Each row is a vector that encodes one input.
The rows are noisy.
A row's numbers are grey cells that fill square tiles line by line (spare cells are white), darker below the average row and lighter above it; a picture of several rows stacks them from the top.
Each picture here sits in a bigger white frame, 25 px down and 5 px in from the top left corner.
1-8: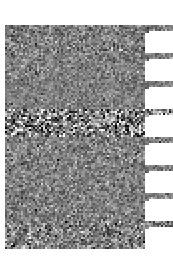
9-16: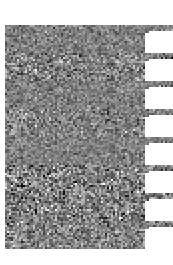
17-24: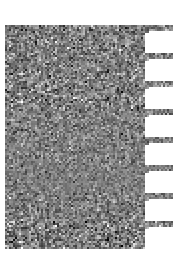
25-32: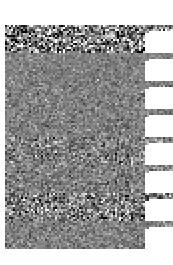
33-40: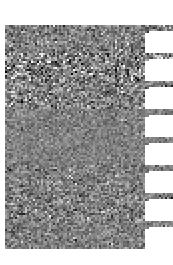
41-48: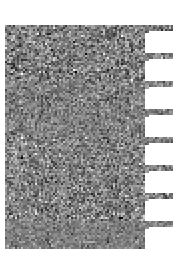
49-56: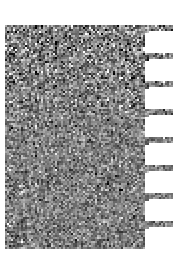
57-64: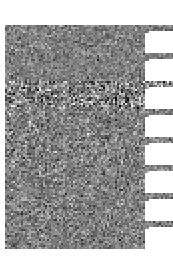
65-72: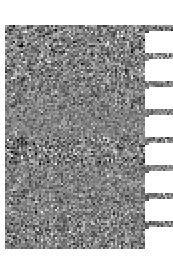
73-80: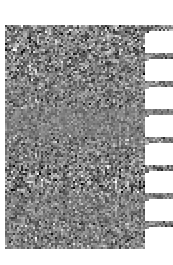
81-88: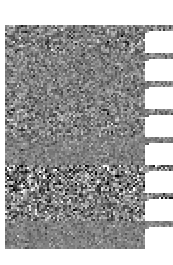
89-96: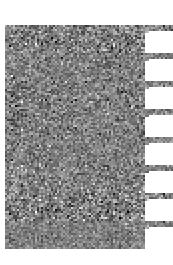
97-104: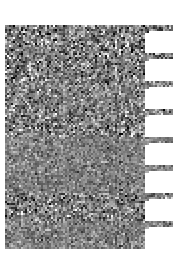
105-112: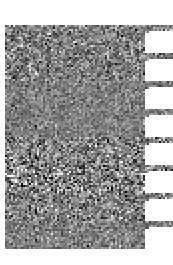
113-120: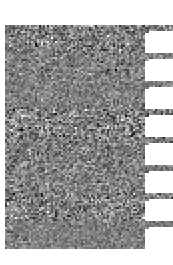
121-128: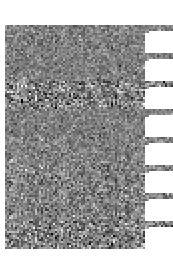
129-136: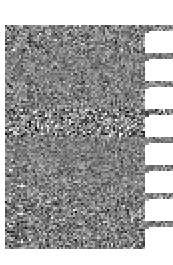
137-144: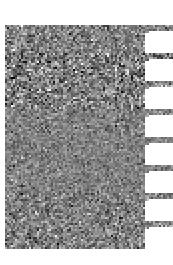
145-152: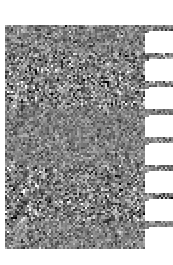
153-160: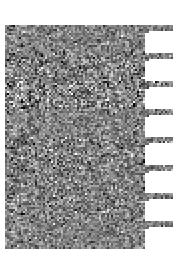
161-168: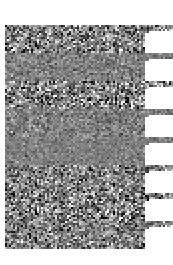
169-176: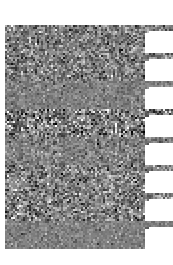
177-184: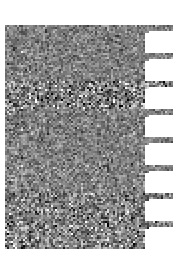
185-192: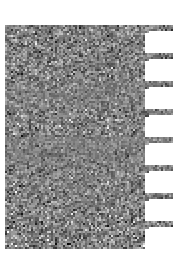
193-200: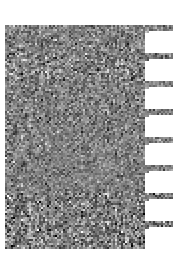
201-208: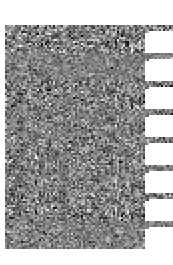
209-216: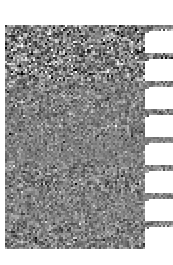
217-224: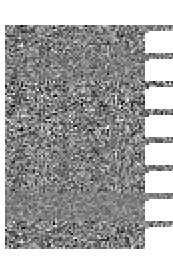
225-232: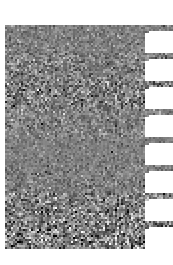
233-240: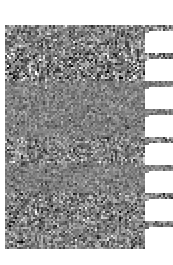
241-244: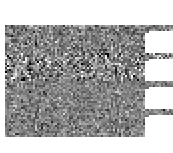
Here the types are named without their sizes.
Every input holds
either a fixed value, or a point on each of two lines and a node of each of five trees.
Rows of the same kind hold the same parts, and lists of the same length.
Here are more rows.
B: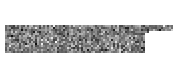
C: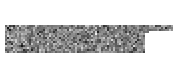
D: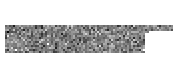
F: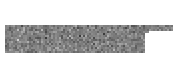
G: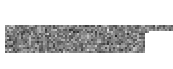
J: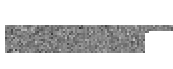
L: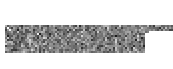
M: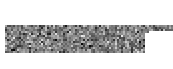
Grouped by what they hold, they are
B, C, F, G, J, L, M
D

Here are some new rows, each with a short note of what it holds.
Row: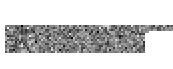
a point on each of two lines and a node of each of five trees
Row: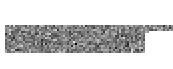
a point on each of two lines and a node of each of five trees
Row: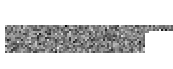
a point on each of two lines and a node of each of five trees
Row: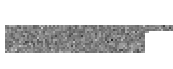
a point on each of two lines and a node of each of five trees
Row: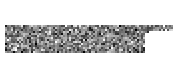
a point on each of two lines and a node of each of five trees
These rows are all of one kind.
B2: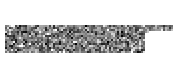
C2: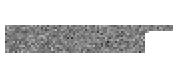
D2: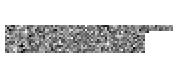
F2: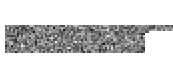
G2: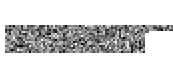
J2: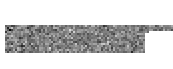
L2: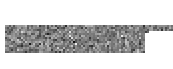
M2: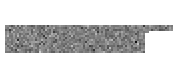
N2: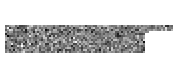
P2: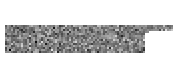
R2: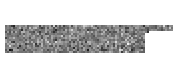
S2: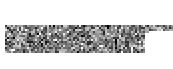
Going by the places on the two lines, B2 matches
F2, N2, P2 and S2.
